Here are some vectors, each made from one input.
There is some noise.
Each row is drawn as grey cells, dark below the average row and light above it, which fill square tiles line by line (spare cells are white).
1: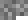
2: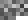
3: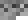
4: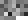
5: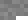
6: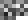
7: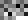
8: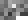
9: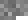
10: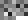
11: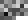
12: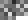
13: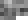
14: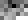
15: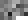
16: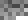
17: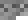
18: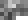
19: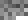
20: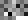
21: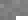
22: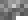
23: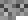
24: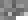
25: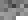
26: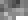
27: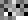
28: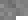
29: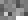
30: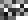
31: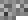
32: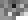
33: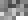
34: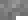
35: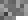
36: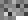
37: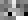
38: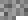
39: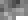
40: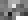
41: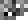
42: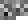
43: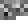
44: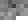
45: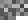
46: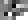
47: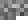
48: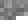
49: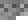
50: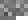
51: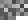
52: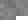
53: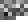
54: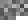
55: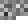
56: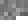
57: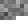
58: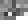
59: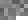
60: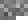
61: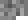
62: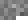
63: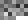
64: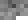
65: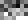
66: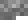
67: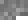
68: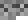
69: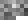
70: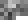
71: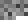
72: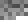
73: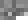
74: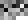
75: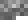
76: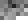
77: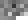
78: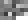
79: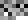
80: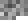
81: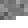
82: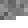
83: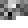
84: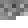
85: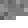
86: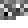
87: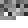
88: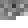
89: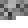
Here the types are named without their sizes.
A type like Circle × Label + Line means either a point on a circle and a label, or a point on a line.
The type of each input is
Tree.
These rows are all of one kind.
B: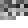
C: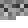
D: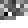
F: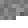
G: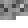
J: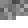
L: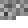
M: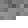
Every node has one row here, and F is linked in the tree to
J and M.
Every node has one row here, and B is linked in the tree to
L and M.
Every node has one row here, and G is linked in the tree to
C.
